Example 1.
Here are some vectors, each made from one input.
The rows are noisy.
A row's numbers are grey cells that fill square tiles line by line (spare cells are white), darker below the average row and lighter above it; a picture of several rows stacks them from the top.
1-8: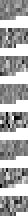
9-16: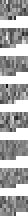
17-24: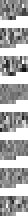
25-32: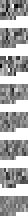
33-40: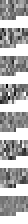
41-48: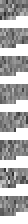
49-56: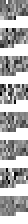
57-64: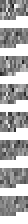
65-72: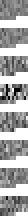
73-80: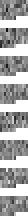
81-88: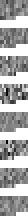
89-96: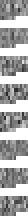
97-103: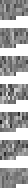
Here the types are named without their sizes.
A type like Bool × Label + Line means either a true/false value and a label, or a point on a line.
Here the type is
(Bool × Bool × Bool + Line) × Tree.
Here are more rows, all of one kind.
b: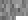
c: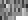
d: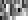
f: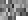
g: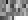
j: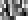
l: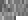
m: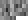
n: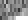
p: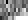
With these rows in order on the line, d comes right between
m and n.
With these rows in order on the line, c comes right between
l and p.
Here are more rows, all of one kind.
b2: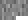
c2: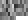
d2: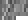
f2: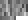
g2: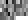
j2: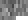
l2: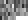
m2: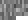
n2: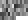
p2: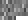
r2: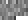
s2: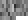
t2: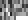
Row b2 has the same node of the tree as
d2, l2 and p2.
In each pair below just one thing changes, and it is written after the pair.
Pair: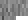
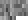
the node of the tree
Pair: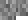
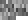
the place on the line
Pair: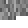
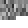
the node of the tree
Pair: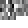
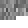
the node of the tree
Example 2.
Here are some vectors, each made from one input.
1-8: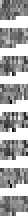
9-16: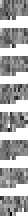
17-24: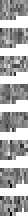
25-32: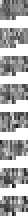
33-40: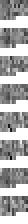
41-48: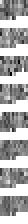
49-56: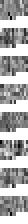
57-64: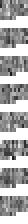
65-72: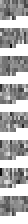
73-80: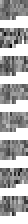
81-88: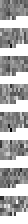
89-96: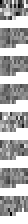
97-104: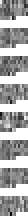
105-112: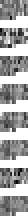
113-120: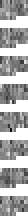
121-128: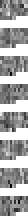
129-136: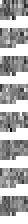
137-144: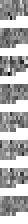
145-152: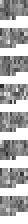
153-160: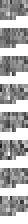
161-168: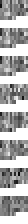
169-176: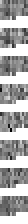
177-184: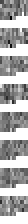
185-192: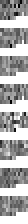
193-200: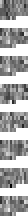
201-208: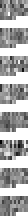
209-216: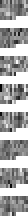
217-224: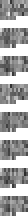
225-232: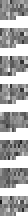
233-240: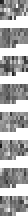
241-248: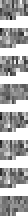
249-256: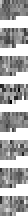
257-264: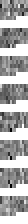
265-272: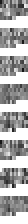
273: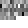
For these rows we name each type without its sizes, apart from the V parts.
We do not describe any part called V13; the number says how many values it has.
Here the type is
Bool × V13 + Tree + Unit.
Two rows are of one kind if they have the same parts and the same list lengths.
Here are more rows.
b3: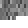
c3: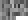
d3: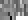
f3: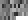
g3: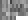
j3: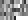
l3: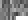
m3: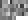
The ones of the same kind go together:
b3, c3, d3, f3, l3
g3, m3
j3

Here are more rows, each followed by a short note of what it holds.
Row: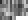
a node of a tree
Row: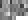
a node of a tree
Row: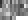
a node of a tree
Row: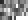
a fixed value
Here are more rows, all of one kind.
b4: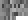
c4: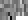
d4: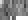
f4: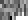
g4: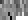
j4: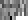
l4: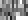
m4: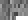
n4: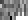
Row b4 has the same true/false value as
d4 and m4.
